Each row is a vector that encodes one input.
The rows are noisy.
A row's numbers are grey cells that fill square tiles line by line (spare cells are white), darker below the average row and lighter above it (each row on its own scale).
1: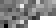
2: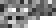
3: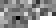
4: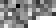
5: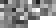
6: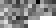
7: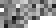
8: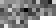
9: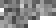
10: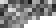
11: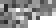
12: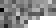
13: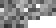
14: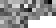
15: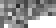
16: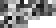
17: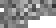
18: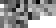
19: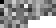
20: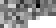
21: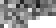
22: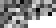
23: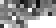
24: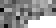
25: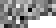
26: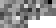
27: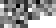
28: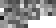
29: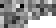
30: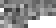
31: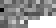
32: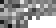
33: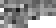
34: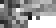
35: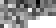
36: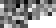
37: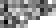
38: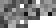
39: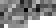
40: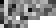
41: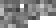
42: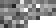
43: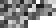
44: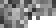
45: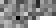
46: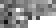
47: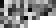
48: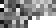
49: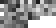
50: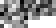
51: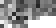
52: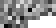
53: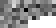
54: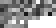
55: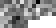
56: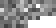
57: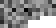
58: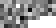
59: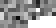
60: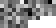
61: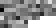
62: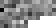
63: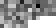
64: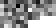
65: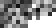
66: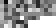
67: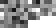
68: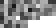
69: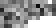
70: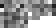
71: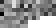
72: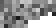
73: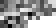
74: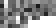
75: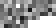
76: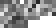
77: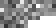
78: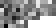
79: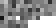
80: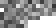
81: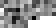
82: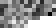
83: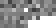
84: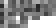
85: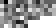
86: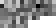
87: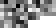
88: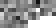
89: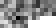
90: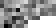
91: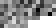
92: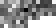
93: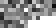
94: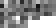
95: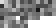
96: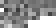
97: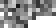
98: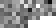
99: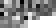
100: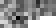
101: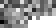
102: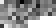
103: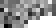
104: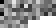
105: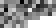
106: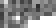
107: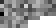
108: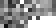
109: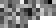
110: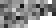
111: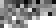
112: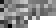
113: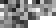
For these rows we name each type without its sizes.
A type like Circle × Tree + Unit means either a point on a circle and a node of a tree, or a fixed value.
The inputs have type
Bool × Bool × Bool + (Circle + Unit) × Line.
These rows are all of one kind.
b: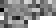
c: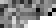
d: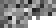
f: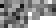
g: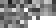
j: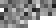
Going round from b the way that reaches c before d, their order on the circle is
b, c, d, j, g, f.
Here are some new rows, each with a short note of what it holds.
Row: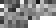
a point on a line
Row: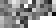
three true/false values
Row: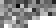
a point on a line
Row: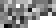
three true/false values
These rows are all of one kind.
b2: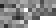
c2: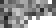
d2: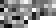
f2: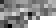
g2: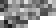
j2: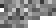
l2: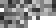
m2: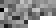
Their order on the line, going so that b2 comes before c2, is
j2, l2, b2, m2, c2, d2, f2, g2.
